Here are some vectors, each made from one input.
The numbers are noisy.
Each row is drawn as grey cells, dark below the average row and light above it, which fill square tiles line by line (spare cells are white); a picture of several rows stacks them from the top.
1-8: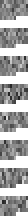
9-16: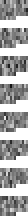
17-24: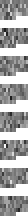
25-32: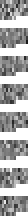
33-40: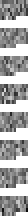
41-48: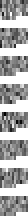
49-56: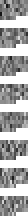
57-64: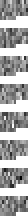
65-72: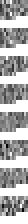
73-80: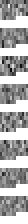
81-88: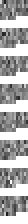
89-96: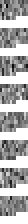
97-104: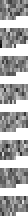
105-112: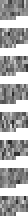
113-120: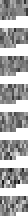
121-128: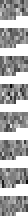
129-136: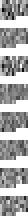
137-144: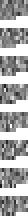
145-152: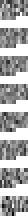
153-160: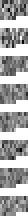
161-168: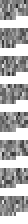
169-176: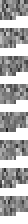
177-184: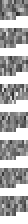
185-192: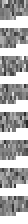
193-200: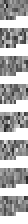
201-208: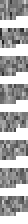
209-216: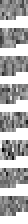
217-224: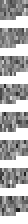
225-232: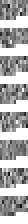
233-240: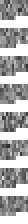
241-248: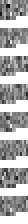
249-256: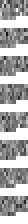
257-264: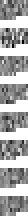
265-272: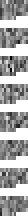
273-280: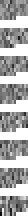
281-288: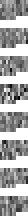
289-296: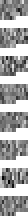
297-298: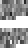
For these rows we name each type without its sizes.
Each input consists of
a list of points on a circle.
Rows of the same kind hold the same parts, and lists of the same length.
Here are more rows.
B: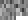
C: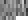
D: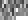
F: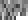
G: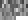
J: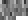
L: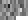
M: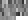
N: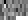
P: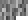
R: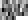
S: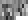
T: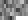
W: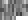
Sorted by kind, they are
B, D, F, G
C, M, N, W
J, L, P, S, T
R

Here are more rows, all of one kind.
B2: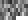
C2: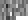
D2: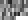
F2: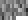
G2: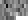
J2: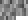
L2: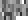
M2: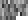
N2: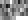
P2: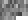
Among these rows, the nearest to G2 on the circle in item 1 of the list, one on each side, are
C2 and N2.
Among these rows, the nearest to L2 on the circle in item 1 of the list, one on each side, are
F2 and N2.
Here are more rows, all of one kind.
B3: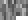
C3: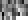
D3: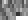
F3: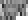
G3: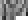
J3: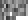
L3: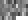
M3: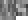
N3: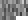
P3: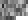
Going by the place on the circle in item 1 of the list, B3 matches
C3, L3 and M3.
